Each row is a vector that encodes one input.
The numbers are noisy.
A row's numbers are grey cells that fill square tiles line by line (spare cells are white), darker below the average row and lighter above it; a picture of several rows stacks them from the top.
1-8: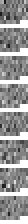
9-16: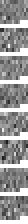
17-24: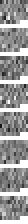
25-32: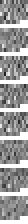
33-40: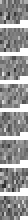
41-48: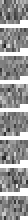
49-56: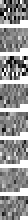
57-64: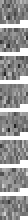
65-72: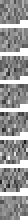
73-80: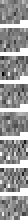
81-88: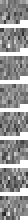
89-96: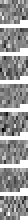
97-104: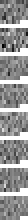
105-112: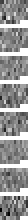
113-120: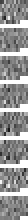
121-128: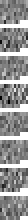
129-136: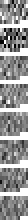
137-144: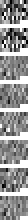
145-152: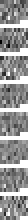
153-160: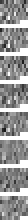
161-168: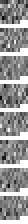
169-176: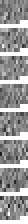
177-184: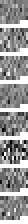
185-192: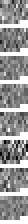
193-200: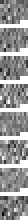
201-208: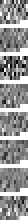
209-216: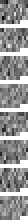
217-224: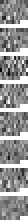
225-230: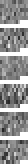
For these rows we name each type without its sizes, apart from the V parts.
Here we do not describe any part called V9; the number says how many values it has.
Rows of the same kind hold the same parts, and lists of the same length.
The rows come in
3 kinds.
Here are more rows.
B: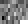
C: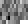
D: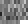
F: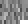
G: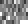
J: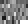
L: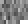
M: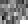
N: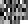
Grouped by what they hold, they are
B, G, J, M
C, D, F, L
N

